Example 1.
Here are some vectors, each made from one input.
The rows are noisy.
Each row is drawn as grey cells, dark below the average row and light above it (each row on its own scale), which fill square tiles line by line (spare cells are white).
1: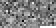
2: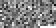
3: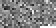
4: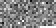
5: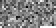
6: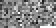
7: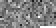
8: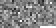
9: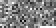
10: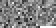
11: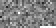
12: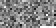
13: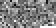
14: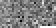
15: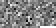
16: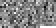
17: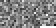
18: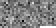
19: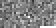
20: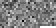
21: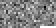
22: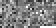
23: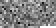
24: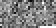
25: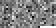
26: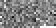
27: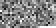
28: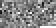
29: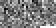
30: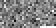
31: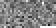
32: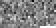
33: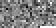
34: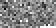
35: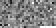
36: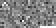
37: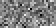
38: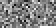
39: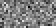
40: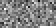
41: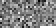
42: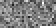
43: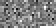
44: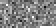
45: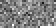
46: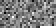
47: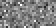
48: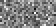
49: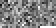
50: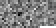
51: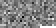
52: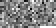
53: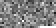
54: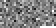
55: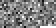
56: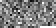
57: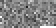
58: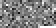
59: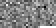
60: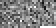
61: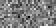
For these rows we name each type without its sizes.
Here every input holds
a list of points on a line.
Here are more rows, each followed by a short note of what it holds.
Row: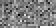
a list of two items
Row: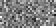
the empty list
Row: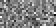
the empty list
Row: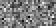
a list of one item
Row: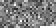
a list of two items
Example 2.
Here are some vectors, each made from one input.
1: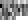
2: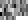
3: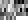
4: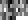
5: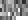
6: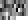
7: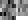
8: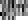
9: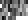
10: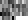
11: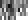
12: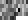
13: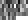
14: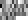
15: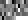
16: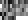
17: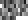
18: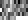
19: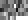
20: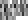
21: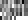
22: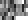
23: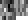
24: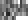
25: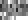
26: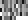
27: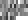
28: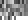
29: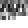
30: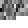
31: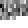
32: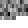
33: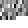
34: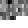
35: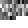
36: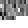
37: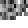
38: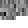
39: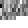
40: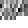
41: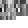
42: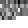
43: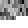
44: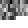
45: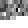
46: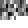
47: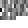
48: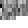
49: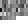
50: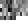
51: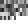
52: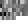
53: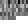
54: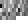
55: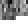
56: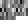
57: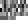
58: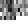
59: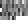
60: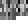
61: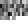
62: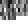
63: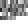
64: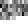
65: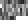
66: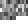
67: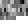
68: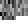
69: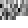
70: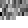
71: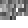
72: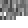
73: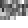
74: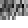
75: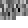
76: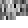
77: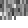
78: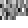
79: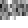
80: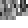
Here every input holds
either a point on a 3-point line and a point on a 7-point line, or a point on a 6-point line.
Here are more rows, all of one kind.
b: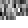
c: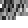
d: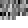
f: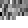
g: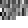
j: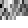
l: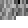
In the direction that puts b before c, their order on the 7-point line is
f, g, b, d, l, j, c.
